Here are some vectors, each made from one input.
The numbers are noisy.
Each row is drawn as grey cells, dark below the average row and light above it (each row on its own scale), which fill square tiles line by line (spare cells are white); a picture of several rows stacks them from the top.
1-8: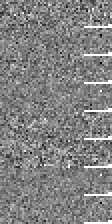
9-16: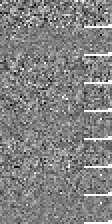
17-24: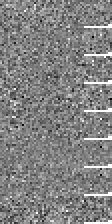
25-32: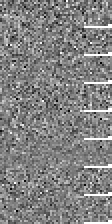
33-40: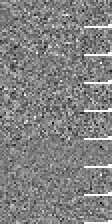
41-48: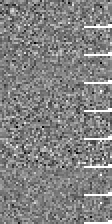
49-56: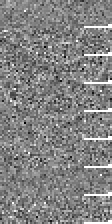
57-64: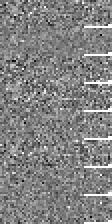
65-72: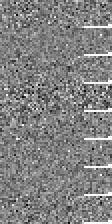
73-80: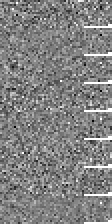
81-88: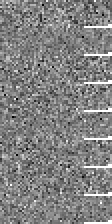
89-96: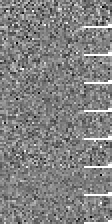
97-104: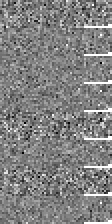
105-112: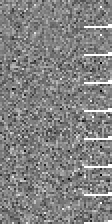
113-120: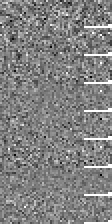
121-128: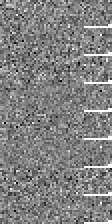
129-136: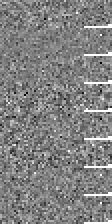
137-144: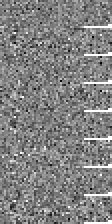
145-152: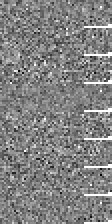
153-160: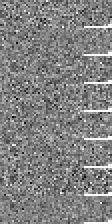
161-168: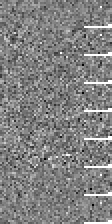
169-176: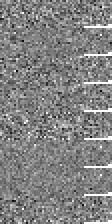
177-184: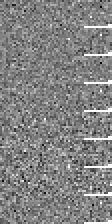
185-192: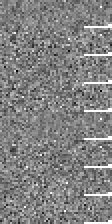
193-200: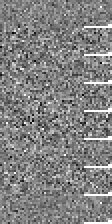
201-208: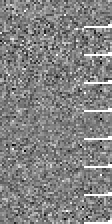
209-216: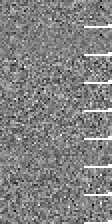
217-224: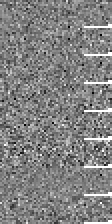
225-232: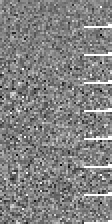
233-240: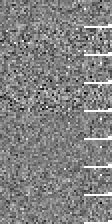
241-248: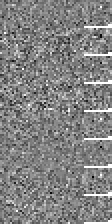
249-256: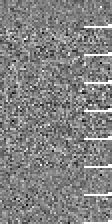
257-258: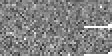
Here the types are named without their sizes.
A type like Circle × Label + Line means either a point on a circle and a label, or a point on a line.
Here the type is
(Bool × Bool × Bool + Line) × Line.
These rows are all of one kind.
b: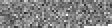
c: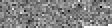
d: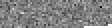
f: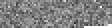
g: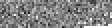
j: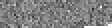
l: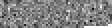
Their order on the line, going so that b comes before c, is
l, j, f, b, g, d, c.
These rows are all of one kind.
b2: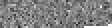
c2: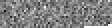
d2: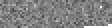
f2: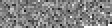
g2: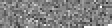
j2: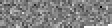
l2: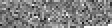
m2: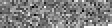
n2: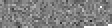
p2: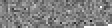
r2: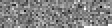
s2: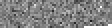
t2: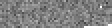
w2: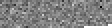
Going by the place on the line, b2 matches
d2, n2, p2 and t2.
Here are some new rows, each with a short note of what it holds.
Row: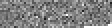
a point on a line and three true/false values
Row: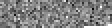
a point on a line and three true/false values
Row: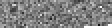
a point on each of two lines
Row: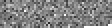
a point on a line and three true/false values
